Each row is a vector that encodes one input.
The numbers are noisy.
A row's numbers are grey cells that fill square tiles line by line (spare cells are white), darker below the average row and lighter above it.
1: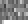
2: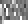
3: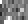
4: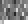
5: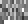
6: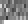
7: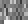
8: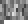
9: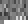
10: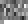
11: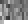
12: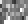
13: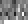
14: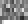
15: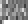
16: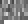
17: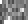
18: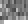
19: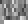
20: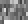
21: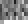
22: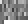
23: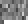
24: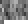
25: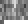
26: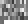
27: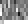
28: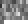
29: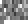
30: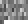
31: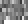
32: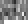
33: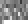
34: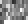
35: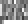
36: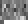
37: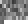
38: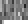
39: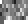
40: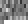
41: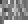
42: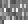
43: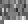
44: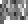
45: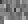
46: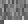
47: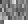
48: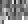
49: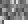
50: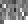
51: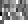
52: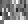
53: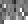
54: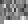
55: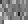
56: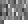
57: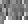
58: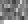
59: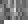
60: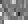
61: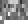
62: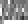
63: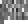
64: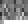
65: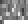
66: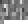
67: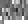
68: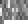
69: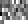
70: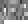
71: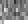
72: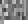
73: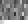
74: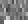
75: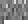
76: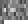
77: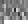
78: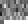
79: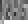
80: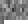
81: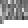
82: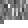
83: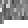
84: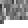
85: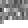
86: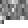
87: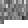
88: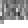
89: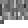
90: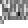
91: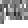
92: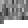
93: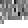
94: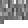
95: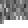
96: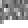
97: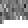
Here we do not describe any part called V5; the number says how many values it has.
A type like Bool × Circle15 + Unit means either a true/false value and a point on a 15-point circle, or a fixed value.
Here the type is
Bool × Bool × Bool × (Tree7 + V5).
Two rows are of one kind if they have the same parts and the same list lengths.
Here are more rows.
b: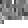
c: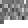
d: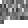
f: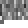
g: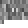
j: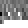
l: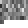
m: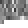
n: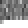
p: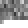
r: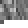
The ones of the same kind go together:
b, f, g, m, r
c, d, j, l, n, p

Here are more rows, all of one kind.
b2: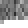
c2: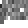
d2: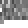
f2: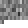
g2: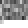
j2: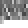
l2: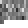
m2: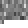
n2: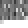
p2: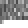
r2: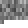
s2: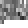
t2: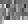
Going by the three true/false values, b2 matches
f2 and r2.
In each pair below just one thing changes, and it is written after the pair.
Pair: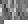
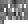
the node of the tree
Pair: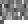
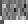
one of the three true/false values
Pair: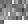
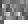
the node of the tree
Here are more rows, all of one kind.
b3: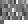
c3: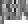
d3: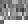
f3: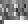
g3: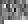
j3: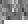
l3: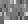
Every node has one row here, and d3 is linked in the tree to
l3.
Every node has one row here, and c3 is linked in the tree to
g3 and j3.
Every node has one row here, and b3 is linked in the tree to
f3 and j3.
